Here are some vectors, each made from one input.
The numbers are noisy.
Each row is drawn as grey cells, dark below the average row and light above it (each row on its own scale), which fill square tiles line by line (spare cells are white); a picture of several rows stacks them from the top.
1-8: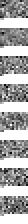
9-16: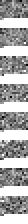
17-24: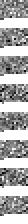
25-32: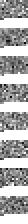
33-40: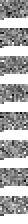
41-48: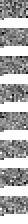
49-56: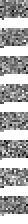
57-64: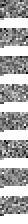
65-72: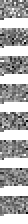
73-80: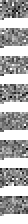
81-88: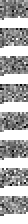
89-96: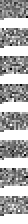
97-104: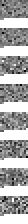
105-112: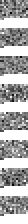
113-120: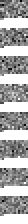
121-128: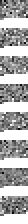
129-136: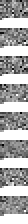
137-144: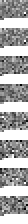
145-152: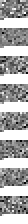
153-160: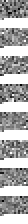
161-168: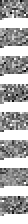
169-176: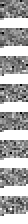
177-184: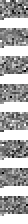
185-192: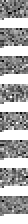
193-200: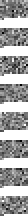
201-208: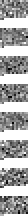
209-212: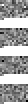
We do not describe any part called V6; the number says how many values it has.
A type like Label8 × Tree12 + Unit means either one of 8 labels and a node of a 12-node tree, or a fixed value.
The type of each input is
Line12 × (Line12 + V6).
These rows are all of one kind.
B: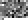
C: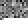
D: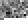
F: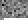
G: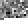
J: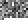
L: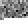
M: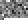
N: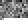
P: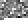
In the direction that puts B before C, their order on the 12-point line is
P, G, D, L, B, M, J, F, N, C.
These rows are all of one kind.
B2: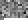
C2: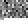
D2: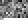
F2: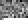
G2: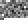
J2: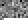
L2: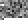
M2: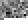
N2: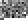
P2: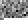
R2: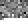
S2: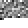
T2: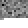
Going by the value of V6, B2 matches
G2, R2 and S2.
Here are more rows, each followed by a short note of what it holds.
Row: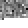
a point on each of two 12-point lines
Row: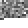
a point on a 12-point line and a value of V6
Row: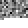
a point on each of two 12-point lines
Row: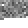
a point on each of two 12-point lines
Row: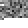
a point on a 12-point line and a value of V6
